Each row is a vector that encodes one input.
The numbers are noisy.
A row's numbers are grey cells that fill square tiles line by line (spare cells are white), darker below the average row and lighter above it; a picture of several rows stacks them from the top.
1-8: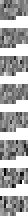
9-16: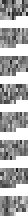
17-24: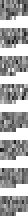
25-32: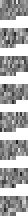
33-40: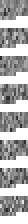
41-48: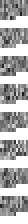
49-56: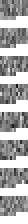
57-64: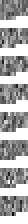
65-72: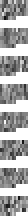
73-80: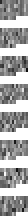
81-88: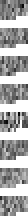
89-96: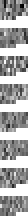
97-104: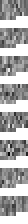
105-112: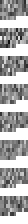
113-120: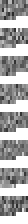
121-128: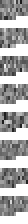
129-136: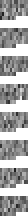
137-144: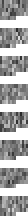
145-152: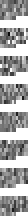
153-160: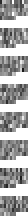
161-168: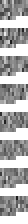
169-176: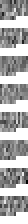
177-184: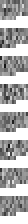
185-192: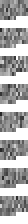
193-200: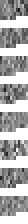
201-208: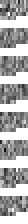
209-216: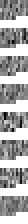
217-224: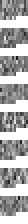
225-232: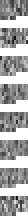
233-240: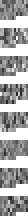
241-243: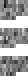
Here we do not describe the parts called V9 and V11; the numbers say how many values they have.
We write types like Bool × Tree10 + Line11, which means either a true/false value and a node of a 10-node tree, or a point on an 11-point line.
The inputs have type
Bool × Bool × Bool × Bool + Label6 × V9 + V11.
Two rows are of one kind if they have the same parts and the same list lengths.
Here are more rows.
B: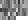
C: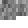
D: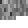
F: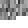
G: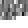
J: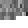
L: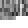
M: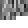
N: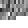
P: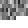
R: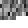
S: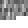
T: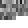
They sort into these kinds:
B, C, F, N, P
D, J, M, R, S, T
G, L

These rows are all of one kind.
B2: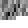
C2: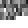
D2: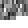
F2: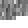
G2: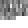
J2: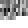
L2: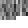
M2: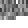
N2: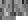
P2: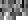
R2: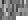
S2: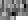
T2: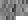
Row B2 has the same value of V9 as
D2 and R2.
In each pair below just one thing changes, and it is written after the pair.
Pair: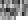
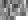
the label
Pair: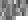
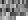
the label
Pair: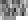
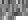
the value of V9
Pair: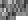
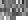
the label
